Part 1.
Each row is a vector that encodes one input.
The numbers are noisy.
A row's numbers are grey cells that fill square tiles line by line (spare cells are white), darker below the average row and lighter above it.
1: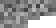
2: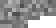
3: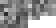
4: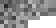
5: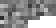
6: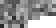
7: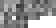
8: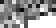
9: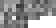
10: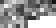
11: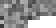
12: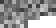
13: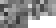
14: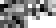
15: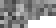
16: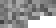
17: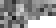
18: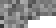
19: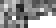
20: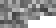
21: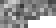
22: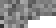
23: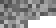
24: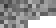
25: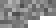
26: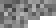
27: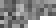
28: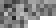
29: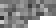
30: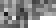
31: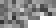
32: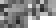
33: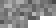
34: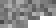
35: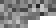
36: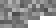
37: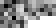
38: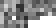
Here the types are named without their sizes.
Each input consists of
a point on a line.
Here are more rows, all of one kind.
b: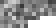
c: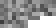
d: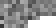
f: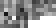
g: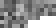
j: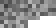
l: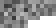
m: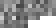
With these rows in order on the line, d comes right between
c and g.
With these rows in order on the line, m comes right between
b and f.
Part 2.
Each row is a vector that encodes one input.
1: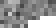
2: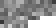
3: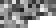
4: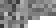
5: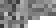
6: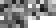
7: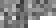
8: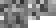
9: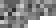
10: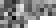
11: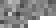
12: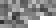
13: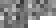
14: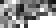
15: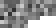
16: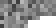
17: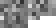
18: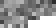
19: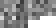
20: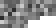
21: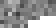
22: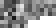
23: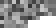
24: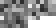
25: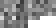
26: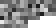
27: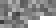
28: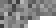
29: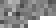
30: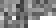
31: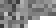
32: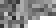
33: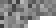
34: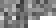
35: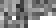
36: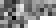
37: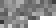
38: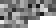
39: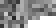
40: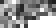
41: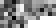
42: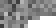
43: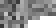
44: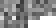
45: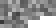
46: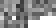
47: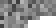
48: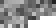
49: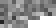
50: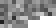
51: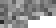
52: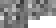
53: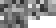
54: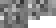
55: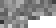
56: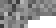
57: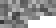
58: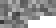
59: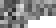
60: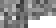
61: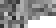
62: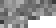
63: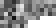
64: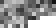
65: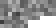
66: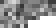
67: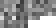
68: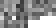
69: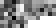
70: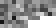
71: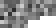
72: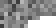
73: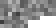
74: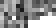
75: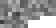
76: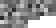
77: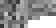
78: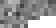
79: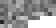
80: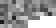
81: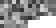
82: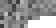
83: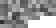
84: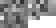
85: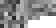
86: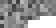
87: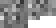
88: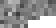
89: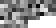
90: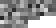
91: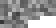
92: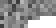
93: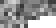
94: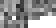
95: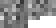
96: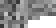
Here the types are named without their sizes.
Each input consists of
a point on a line.
